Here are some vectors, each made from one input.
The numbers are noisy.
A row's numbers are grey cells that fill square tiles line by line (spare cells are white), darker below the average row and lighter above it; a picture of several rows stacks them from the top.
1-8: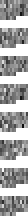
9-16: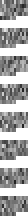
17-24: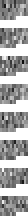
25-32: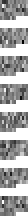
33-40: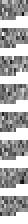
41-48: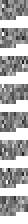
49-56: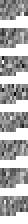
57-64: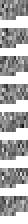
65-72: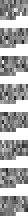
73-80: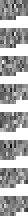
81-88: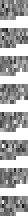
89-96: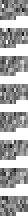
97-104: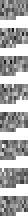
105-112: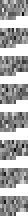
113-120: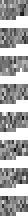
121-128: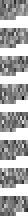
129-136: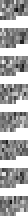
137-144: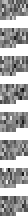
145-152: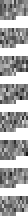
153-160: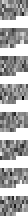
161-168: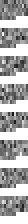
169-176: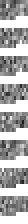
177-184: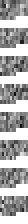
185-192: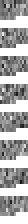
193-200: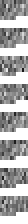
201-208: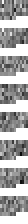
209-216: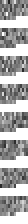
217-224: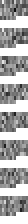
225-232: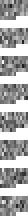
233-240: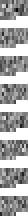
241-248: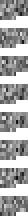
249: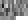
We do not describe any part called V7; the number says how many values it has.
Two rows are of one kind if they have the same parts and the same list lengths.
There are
2 kinds of row.
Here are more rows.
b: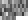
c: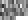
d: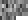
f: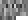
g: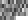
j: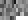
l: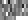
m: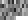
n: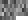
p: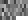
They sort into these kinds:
b, c, g, l, m
d, f, j, n, p

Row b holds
a point on each of two 9-point lines.
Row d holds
a point on a 9-point line and a value of V7.
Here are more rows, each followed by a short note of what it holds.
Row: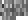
a point on each of two 9-point lines
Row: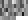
a point on each of two 9-point lines
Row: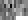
a point on a 9-point line and a value of V7
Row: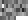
a point on a 9-point line and a value of V7
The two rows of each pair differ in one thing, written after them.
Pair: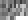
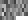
the place on the 9-point line
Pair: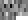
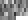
the value of V7
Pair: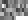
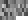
the place on the 9-point line
